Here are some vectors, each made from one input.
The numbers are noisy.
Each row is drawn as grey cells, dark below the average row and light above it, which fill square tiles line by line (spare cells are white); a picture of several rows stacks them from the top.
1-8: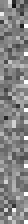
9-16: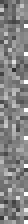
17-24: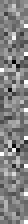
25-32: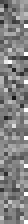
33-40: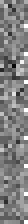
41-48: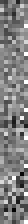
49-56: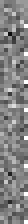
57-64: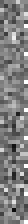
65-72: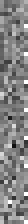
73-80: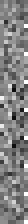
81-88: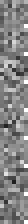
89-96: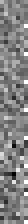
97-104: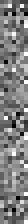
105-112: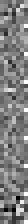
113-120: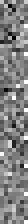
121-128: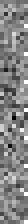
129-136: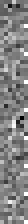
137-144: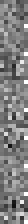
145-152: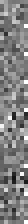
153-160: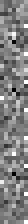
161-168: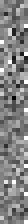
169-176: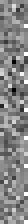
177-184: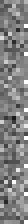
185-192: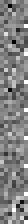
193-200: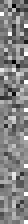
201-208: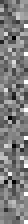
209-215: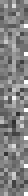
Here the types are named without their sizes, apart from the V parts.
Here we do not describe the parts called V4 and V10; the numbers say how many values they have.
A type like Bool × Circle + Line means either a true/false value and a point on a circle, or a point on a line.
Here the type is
Line × (Line + V10) + V4.
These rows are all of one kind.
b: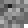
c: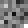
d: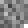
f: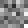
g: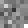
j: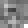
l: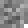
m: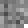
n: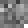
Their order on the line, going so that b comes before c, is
f, n, m, l, b, c, d, j, g.
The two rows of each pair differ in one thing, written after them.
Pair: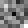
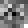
the place on the line
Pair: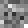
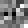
the place on the line
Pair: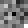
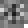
the place on the line
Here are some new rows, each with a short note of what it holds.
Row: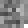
a point on a line and a value of V10
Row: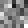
a value of V4
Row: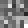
a value of V4
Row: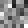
a value of V4
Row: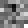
a point on a line and a value of V10
